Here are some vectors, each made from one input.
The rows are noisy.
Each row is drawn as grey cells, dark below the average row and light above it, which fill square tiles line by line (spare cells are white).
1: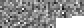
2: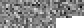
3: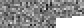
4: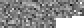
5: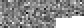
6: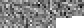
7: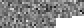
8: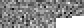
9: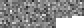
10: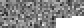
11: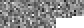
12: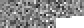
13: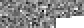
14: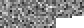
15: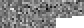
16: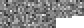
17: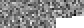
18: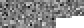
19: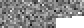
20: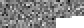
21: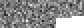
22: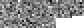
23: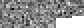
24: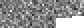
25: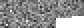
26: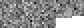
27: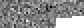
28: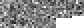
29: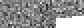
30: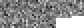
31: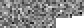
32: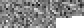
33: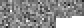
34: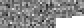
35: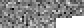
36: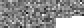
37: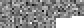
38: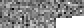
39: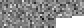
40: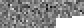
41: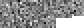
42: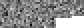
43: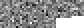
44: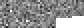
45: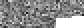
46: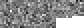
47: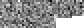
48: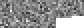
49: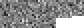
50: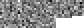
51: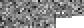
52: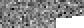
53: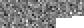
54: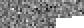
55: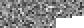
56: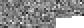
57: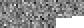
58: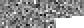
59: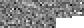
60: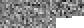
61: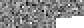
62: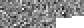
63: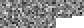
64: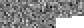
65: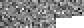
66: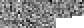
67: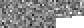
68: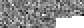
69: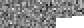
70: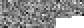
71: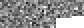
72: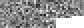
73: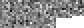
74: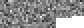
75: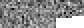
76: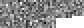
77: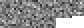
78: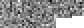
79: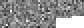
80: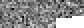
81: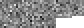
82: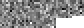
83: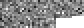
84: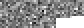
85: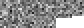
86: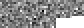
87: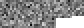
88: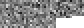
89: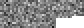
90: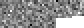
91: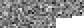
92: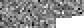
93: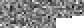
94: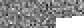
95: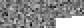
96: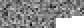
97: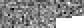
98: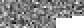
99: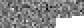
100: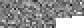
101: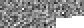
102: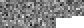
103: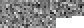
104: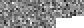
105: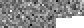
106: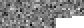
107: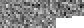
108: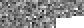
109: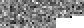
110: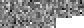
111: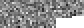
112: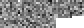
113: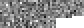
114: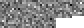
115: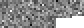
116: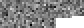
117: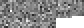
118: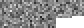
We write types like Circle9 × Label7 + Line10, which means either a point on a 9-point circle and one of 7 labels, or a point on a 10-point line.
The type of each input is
Circle13 + Tree11.
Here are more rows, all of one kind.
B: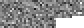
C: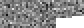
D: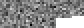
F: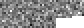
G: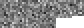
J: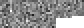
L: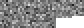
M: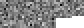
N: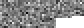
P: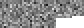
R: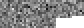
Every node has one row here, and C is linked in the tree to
R.
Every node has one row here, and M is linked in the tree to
D.
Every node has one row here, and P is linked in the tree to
F.
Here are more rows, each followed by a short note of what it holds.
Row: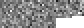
a node of an 11-node tree
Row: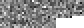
a point on a 13-point circle
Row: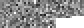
a point on a 13-point circle
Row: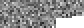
a point on a 13-point circle
